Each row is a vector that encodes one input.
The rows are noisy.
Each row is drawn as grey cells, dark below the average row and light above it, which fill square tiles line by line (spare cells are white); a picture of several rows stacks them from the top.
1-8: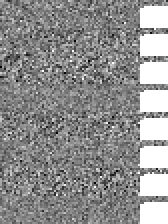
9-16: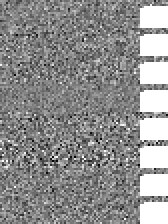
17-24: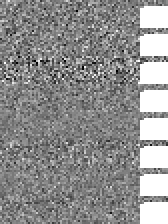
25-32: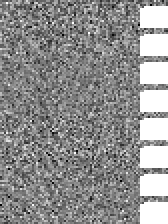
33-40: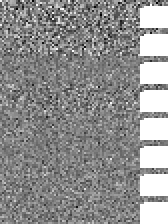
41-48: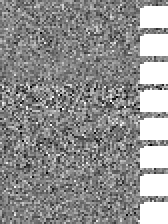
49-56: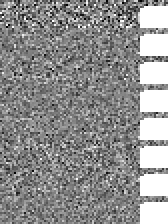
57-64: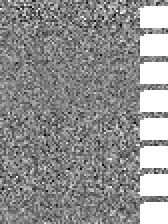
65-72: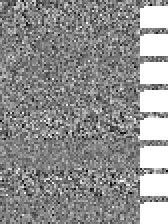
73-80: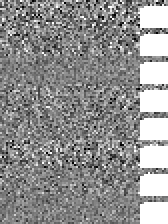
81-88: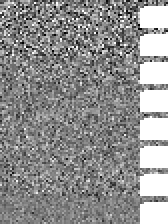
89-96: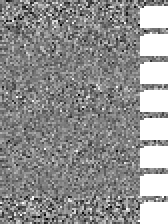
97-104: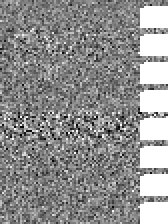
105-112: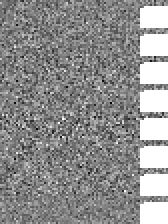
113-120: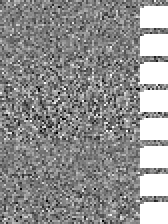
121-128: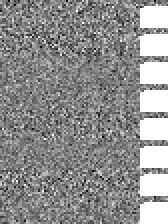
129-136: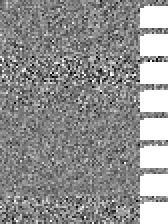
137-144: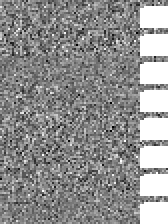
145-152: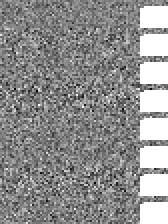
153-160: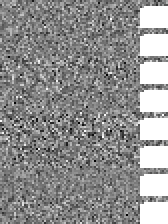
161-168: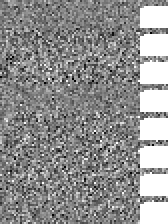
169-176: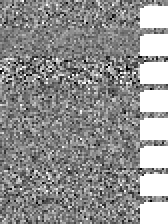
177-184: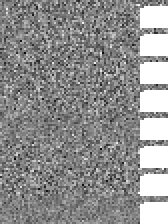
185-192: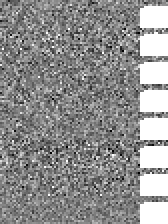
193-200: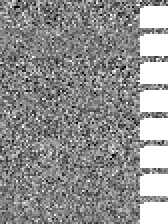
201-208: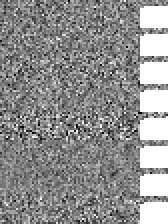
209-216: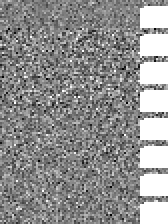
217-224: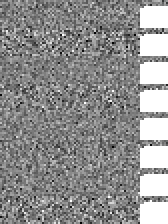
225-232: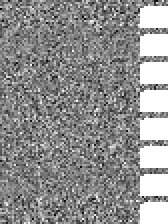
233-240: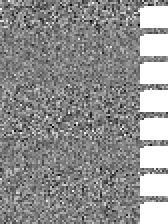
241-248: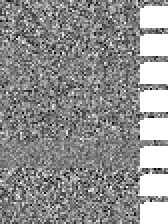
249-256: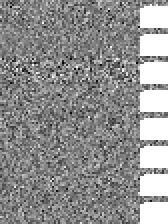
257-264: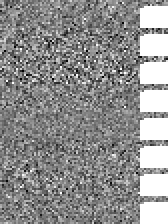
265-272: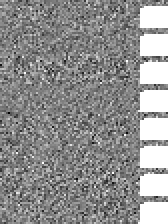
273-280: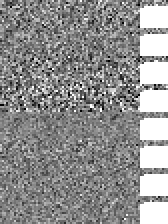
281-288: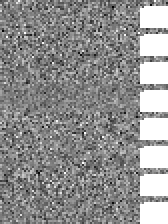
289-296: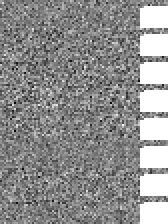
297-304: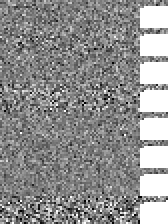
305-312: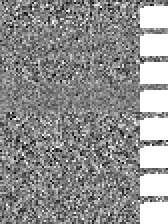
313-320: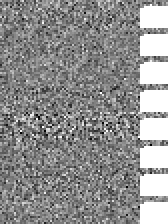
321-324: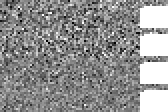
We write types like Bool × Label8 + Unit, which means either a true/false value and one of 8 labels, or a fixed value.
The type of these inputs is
List2(Circle9).
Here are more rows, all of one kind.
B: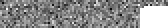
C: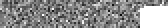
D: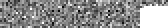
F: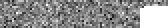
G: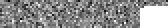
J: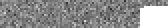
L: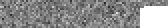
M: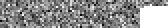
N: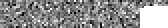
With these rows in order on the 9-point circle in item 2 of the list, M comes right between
D and G.
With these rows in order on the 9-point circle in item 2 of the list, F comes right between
D and L.
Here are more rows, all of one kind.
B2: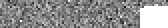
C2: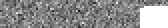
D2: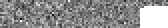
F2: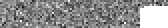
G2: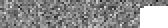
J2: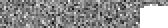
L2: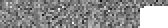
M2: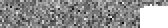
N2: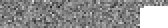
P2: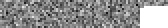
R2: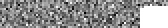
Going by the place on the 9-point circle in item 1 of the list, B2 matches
D2, F2, J2 and R2.
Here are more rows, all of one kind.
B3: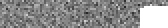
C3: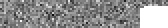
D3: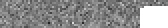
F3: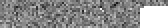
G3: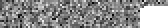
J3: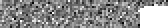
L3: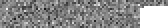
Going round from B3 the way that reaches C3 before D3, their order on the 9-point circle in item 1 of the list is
B3, C3, J3, G3, L3, F3, D3.
